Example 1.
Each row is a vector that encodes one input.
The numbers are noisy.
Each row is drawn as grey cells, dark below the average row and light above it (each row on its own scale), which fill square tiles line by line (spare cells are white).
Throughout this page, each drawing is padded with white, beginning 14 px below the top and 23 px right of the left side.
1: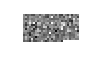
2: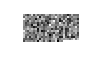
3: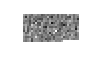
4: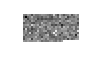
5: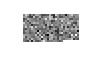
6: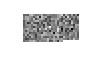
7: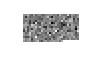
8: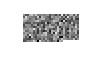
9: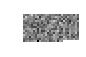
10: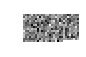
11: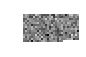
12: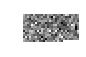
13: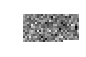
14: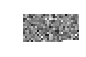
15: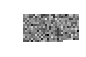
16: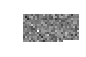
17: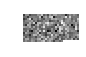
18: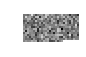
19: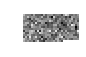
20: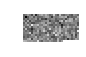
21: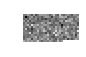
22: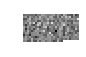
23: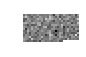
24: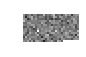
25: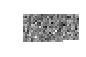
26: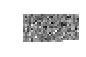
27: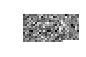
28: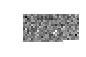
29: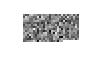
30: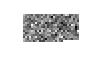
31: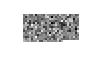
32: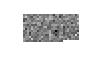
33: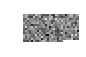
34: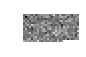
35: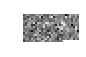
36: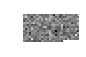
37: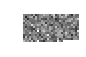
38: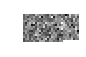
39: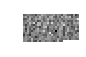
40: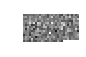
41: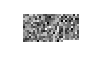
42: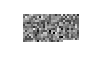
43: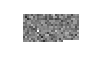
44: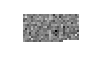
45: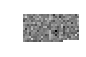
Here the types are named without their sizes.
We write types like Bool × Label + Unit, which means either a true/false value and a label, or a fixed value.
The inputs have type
Bool × Bool × Bool + Line.
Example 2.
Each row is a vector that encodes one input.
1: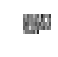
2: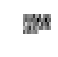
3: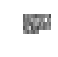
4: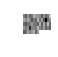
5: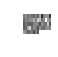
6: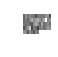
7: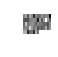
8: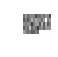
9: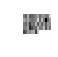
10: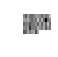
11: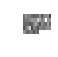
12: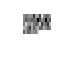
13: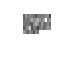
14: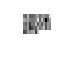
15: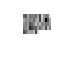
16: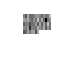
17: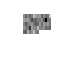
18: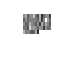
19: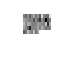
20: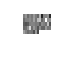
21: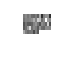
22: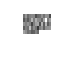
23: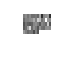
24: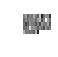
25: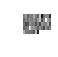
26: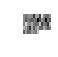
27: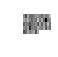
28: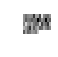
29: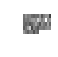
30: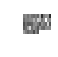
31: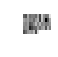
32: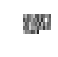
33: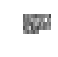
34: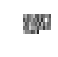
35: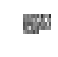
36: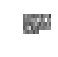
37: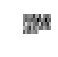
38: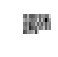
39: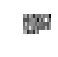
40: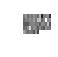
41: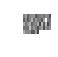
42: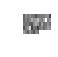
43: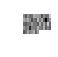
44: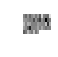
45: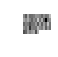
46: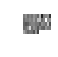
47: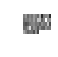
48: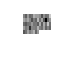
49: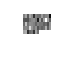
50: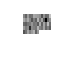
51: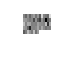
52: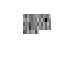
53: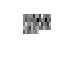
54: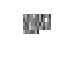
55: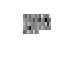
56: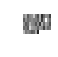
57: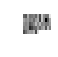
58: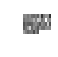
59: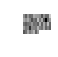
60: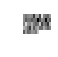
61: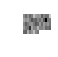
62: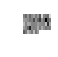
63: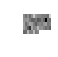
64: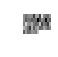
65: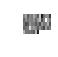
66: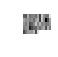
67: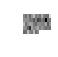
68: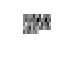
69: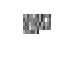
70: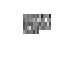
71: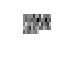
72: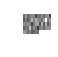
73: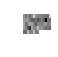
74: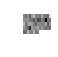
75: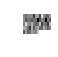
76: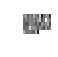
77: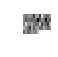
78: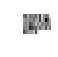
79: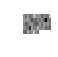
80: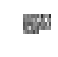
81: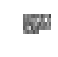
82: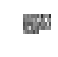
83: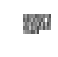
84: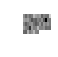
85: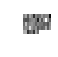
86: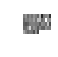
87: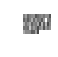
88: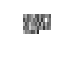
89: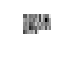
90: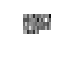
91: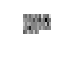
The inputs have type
Bool × (Circle9 + Unit).
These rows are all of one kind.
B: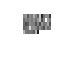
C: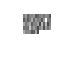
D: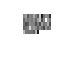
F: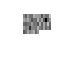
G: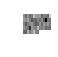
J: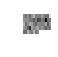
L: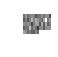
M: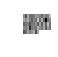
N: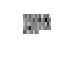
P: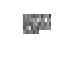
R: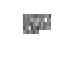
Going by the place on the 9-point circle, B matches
D and G.
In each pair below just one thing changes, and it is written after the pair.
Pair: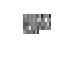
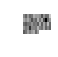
the true/false value
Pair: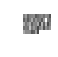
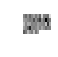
the true/false value
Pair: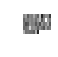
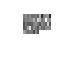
the place on the 9-point circle
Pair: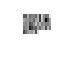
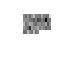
the place on the 9-point circle
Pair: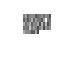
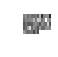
the place on the 9-point circle
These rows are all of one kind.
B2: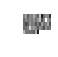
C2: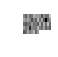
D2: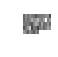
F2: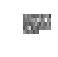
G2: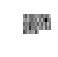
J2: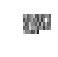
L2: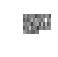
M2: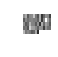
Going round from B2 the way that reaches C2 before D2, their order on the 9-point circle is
B2, C2, G2, F2, D2, L2, J2, M2.
